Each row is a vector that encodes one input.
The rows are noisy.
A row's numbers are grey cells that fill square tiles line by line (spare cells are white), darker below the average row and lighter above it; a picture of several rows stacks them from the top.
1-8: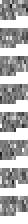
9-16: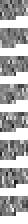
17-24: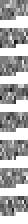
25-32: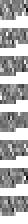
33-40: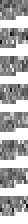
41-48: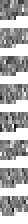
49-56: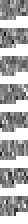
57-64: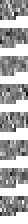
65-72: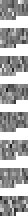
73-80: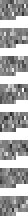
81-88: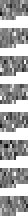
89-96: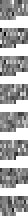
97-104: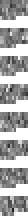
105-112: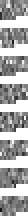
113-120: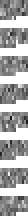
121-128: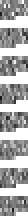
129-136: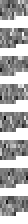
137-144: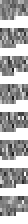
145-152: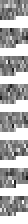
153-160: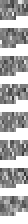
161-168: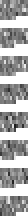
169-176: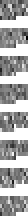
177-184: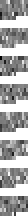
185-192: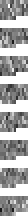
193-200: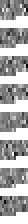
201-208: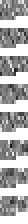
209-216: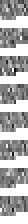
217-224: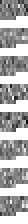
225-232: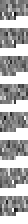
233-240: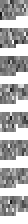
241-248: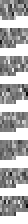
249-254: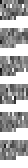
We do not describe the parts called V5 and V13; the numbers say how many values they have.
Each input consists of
a point on a 6-point line, five true/false values, a value of V5 and a value of V13.
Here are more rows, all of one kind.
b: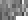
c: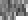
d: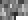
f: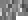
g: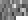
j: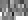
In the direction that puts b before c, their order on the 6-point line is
b, d, g, f, j, c.
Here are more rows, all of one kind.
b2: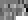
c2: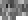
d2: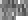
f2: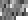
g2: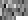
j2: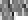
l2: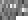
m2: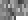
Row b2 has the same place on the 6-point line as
c2 and j2.
